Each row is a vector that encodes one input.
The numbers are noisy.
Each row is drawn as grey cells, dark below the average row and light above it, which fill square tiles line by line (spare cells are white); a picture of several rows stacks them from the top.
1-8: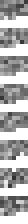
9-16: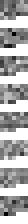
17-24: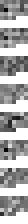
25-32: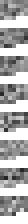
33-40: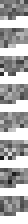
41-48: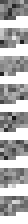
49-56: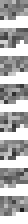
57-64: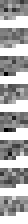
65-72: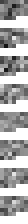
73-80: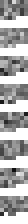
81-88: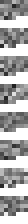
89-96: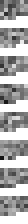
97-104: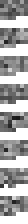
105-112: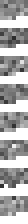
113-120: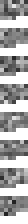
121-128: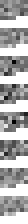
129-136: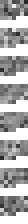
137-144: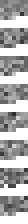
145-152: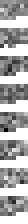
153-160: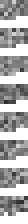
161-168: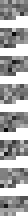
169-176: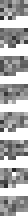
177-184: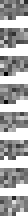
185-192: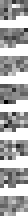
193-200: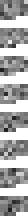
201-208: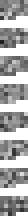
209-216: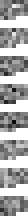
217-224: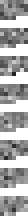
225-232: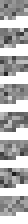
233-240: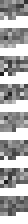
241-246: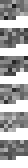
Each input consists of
one of 7 labels, together with either a fixed value, or four true/false values.
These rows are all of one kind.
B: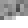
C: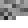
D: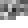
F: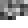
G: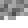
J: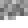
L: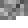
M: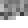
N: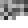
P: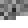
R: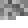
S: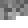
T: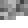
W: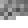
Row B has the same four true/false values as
J, M, R and W.
